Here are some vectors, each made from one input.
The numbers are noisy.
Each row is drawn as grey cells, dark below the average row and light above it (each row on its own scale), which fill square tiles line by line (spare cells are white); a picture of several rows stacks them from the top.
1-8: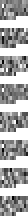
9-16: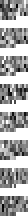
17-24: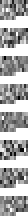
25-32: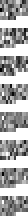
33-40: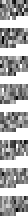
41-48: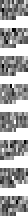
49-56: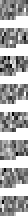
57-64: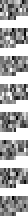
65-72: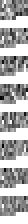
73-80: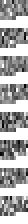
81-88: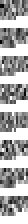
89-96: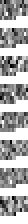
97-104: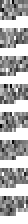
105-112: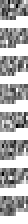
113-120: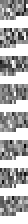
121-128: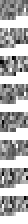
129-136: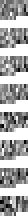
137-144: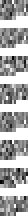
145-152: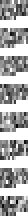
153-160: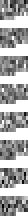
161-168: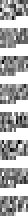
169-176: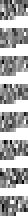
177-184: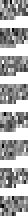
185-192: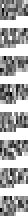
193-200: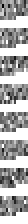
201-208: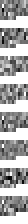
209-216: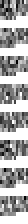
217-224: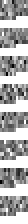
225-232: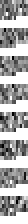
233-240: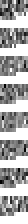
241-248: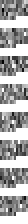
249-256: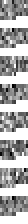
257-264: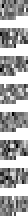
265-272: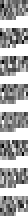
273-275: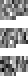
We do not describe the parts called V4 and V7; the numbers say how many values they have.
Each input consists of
a true/false value and a value of V7, together with either a point on a 12-point line, or a value of V4.
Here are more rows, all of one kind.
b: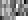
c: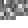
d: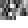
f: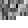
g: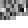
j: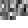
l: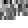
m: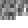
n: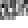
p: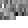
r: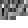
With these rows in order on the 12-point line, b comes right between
l and p.
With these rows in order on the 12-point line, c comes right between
j and p.
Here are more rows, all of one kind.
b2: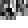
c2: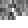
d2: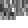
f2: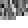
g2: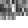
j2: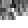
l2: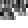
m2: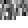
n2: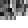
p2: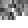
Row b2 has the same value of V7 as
c2, d2 and p2.
